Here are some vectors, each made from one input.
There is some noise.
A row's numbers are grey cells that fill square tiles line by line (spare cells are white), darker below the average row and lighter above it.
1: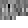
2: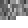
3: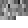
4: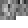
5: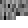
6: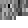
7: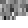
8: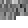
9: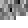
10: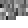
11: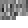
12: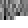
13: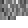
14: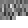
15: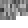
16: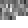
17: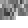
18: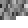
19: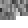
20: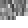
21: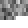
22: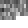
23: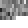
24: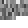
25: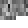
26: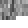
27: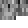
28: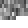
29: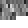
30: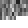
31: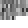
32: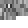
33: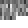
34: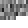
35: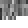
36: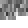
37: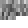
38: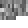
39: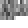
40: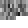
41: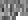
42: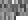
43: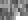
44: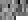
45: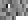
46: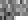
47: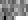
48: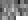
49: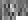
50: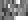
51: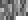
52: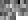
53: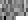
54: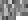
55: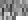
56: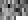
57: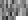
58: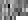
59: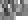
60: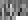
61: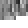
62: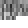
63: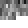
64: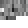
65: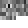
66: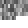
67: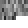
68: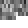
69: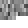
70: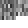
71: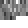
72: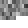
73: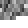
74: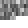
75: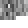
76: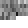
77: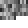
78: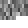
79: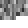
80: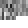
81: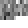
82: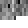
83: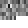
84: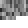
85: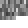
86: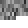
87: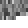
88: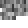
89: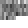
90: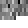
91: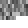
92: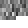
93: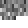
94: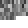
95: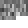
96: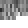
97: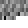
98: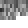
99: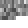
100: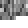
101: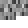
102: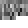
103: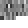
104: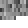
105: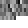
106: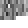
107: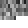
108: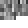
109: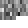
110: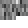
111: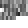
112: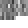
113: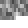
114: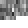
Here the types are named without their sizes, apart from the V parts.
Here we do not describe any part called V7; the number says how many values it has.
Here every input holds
four true/false values, together with either a point on a line, or a value of V7.
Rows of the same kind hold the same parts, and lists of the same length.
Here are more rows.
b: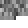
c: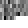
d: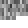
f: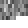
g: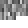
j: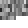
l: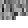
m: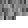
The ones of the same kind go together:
b, c, l, m
d, f, g, j

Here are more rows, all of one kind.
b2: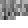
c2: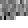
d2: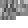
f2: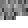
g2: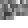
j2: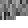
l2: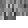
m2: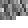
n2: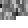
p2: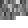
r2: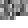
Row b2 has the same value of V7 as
f2, j2 and l2.
